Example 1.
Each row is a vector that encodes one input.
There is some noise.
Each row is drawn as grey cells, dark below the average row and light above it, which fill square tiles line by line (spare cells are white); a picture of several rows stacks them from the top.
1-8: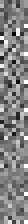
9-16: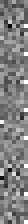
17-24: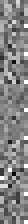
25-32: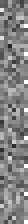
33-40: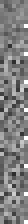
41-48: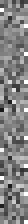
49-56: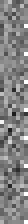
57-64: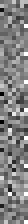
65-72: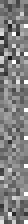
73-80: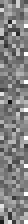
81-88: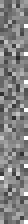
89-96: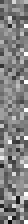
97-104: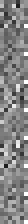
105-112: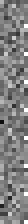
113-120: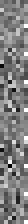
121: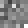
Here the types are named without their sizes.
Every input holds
either a point on a line and a true/false value, or a node of a tree.
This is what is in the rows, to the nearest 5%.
About 45% of them hold a point on a line and a true/false value. The rest hold a node of a tree.
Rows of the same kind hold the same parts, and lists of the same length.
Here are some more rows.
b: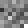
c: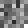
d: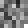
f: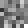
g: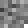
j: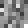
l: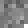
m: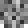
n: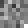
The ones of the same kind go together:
b, f, g, j, n
c, d, l, m

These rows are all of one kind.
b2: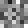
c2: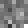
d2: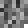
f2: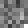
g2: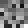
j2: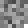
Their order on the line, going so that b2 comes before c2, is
f2, d2, g2, b2, c2, j2.
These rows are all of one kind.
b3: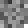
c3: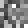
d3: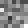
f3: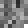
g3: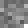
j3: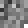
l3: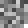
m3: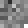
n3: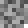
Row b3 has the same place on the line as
g3 and l3.
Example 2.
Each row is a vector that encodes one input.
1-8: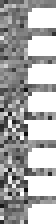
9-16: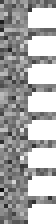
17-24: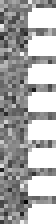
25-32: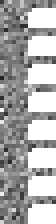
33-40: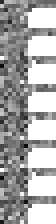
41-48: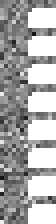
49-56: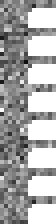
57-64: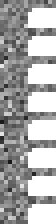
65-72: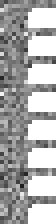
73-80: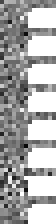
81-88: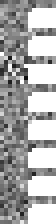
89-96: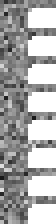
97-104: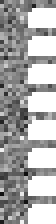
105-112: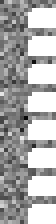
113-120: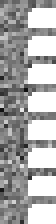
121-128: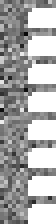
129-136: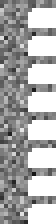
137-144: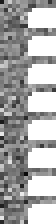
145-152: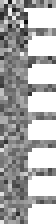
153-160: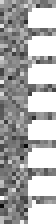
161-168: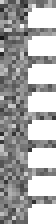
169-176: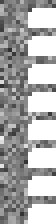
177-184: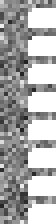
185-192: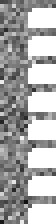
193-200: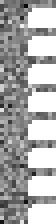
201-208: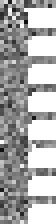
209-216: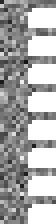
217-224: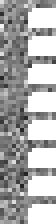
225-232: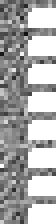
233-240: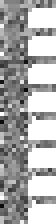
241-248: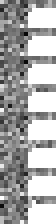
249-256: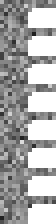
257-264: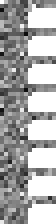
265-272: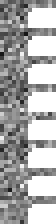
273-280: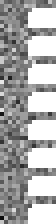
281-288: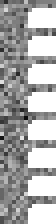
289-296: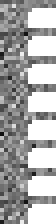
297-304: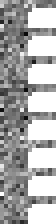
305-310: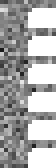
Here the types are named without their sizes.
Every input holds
a list of points on a line.
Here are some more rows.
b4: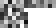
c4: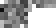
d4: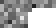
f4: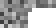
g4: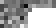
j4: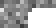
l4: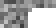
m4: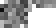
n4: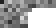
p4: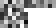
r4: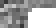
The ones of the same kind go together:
b4, p4
c4, g4, m4
d4, j4, l4, n4, r4
f4

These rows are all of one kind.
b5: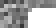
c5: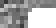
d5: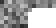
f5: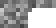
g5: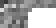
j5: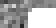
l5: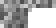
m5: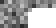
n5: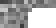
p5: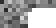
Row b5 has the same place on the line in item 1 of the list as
c5, g5, j5 and n5.
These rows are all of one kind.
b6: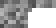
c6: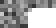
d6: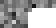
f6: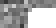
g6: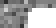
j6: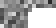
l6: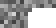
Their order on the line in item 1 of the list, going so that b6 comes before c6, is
j6, l6, f6, g6, b6, d6, c6.
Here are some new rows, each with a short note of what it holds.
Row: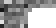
a list of one item
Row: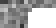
a list of three items
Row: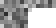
a list of three items
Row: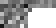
a list of one item
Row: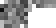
a list of one item
